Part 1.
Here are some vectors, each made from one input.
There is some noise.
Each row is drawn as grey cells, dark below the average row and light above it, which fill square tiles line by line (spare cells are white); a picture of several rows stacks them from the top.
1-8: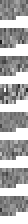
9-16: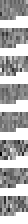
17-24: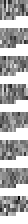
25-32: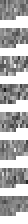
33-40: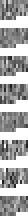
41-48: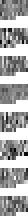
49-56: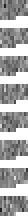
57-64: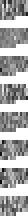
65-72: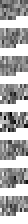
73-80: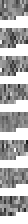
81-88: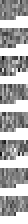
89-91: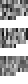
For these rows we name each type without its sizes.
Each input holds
a label.
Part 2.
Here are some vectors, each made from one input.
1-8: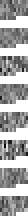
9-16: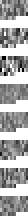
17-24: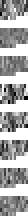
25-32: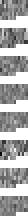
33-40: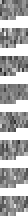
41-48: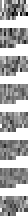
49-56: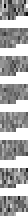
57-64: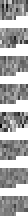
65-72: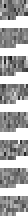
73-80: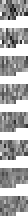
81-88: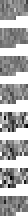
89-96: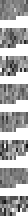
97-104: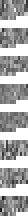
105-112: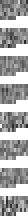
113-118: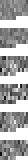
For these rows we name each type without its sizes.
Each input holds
a label.
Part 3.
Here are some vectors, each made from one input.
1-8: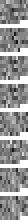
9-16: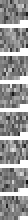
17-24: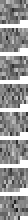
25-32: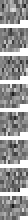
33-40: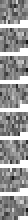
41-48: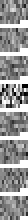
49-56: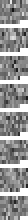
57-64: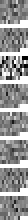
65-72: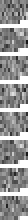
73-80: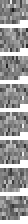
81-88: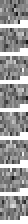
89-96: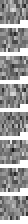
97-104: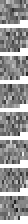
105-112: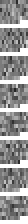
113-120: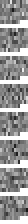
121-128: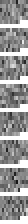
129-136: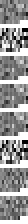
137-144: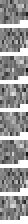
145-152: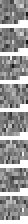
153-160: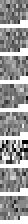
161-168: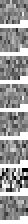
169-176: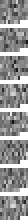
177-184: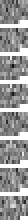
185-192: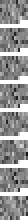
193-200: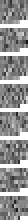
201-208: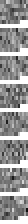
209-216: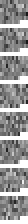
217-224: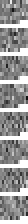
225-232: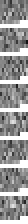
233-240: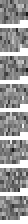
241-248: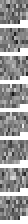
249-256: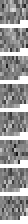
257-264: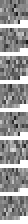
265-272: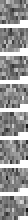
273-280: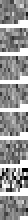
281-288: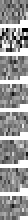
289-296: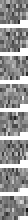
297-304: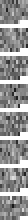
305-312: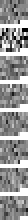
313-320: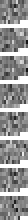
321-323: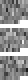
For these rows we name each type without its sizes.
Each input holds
either a point on a circle, or a fixed value.
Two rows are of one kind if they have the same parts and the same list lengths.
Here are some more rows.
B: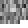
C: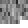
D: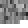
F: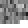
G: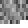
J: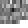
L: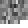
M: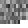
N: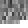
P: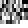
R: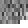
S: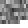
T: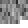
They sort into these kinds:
B, C, D, F, G, J, L, M, N, R, S, T
P

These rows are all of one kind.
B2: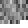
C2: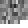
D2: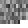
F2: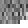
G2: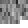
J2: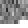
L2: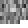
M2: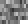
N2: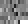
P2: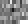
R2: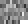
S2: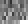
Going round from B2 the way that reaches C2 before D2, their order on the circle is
B2, G2, J2, N2, C2, S2, F2, D2, M2, P2, R2, L2.
